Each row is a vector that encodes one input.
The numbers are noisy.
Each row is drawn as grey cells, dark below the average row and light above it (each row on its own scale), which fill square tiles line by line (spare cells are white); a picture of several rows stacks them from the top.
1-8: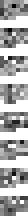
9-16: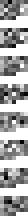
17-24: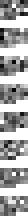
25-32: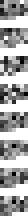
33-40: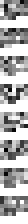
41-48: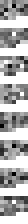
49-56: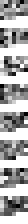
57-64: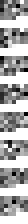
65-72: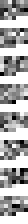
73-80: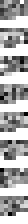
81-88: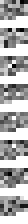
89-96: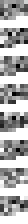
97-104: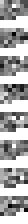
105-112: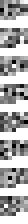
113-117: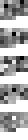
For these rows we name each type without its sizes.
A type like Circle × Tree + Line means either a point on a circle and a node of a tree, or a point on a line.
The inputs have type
Bool × Bool × Bool + Label × Label + Unit.
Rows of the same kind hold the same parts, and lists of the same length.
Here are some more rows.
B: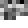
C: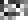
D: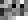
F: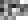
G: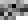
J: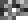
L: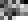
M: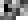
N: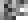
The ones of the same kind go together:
B, C, L, M, N
D, F, G
J

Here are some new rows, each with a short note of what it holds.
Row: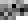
three true/false values
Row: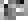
two labels
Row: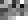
three true/false values
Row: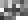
two labels
